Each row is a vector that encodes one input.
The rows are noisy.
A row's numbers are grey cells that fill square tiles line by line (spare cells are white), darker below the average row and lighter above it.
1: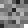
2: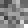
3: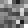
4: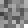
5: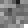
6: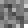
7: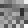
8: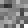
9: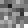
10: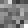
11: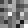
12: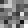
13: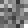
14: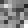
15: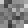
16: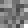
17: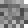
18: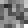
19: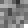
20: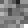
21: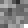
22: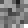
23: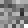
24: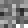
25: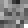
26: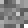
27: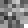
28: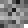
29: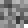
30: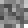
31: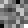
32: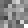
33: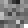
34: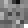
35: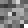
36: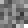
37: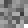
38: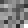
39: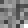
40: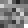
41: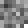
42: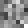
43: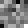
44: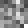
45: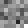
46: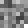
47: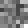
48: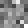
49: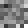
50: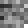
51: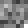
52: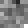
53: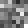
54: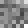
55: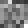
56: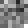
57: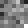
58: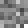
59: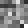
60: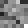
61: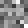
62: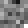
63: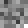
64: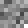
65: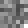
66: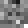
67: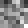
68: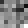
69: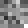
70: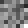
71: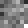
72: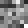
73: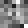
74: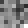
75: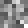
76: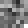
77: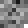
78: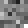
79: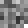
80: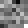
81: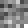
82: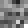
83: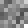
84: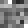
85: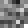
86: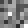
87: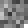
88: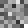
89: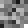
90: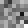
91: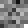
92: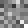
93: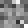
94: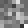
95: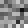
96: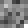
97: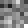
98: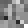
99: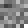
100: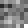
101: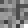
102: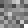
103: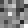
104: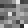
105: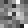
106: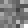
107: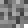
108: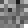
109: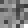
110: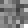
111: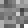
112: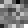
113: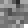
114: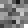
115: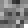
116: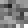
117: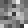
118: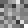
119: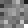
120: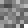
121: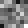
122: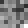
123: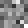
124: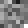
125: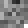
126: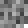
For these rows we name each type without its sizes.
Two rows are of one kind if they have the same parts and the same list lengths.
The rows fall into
2 kinds.
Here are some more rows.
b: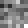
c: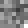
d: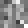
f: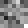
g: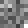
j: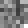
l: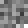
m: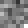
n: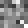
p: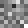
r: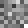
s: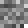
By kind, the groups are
b, d, f, l, n, p, r, s
c, g, j, m

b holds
a point on a circle and a true/false value.
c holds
a point on a line.
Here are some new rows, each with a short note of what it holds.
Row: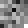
a point on a line
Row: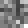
a point on a line
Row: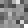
a point on a circle and a true/false value
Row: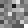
a point on a circle and a true/false value
